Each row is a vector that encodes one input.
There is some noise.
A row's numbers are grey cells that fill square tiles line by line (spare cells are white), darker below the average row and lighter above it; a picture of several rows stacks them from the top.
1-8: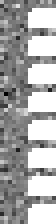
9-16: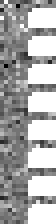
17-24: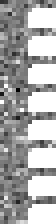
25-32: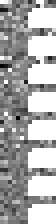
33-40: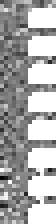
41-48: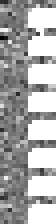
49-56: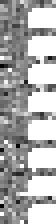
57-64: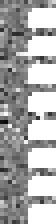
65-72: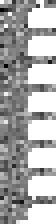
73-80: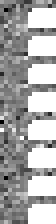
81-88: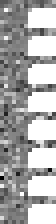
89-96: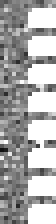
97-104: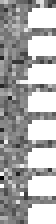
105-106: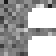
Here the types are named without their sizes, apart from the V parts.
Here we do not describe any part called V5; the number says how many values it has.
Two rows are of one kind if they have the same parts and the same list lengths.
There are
2 kinds of row.
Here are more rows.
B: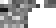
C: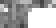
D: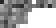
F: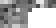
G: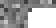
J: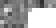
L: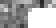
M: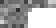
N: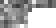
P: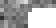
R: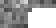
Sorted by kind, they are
B, D, F, N
C, G, J, L, M, P, R

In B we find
a point on a line and a true/false value.
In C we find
a true/false value and a value of V5.
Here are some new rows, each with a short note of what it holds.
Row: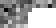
a point on a line and a true/false value
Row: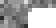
a true/false value and a value of V5
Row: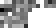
a point on a line and a true/false value
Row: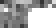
a true/false value and a value of V5
